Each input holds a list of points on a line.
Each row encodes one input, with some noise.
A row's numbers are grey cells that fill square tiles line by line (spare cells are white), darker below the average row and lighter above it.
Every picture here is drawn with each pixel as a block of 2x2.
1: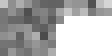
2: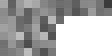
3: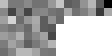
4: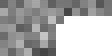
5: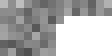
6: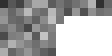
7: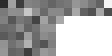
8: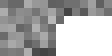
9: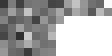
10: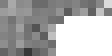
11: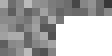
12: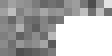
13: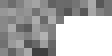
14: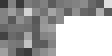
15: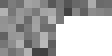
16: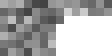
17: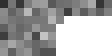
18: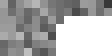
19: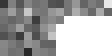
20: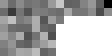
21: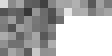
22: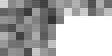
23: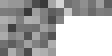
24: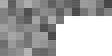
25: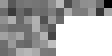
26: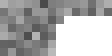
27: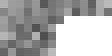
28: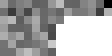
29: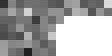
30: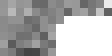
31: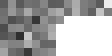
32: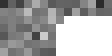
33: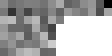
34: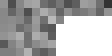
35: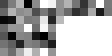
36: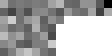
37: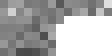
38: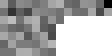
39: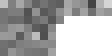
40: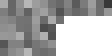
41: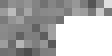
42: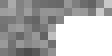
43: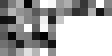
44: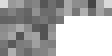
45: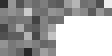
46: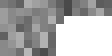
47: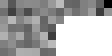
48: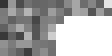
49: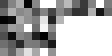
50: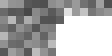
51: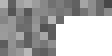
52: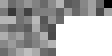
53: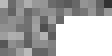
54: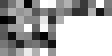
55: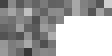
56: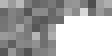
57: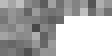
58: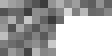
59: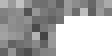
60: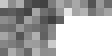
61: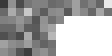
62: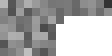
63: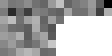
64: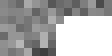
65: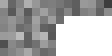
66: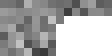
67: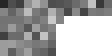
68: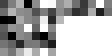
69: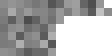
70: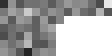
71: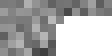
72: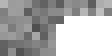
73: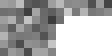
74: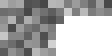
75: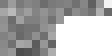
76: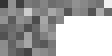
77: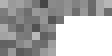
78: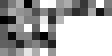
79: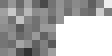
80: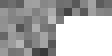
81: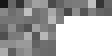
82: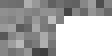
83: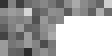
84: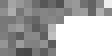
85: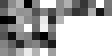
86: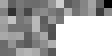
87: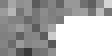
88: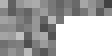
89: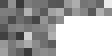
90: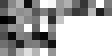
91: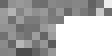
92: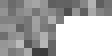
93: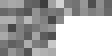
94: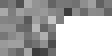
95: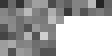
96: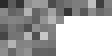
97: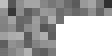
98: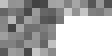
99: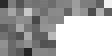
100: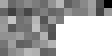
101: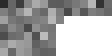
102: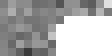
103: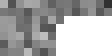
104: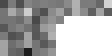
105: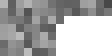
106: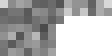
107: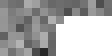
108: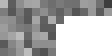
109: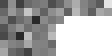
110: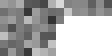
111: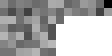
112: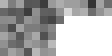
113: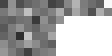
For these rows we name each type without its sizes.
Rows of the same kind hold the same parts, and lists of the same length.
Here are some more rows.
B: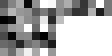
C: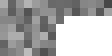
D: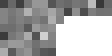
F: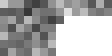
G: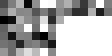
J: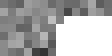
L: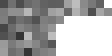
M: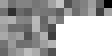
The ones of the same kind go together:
B, G
C, D, J, M
F, L

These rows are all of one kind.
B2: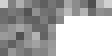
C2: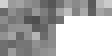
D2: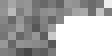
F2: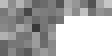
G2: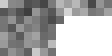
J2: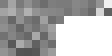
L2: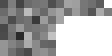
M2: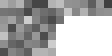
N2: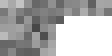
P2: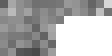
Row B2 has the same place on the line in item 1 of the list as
C2, F2 and N2.
